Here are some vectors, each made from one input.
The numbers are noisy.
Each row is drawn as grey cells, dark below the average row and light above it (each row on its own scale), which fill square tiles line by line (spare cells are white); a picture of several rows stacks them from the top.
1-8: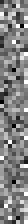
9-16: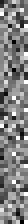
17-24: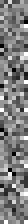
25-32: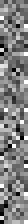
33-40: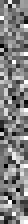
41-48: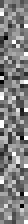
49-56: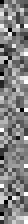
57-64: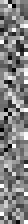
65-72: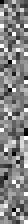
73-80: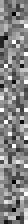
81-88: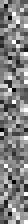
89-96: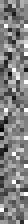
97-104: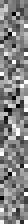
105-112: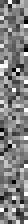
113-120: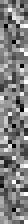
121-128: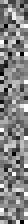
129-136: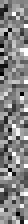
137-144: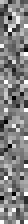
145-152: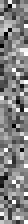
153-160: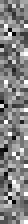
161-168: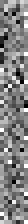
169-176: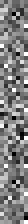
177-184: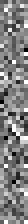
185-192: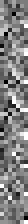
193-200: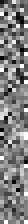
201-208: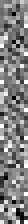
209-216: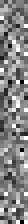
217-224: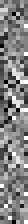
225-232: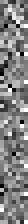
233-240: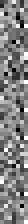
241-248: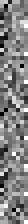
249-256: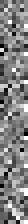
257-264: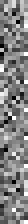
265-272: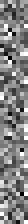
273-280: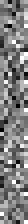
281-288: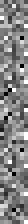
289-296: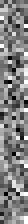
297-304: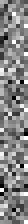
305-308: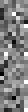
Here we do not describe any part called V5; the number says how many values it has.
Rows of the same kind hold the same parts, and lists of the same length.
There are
3 kinds of row.
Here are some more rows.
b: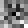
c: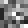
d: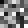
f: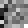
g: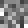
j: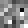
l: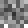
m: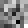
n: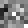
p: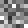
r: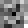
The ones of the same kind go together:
b, c, f, l, n, p
d, g
j, m, r

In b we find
four true/false values.
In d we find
a value of V5.
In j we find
a point on a 7-point line.
